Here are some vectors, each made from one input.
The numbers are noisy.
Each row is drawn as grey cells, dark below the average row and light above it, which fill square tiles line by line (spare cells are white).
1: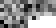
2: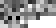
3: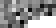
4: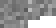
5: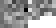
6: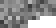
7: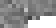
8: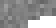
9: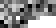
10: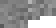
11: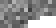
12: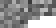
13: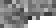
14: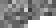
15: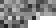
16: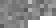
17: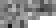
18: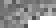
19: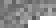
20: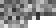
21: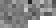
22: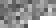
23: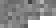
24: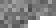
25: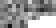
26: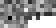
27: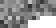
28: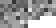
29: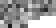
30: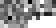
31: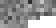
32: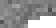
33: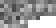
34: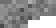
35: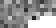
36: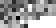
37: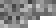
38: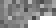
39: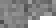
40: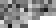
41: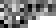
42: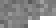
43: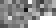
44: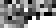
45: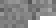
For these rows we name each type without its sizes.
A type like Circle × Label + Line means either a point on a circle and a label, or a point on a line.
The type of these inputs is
List(Line).
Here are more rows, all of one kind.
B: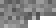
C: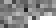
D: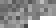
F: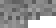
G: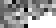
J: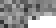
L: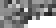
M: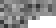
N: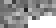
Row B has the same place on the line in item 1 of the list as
F and L.
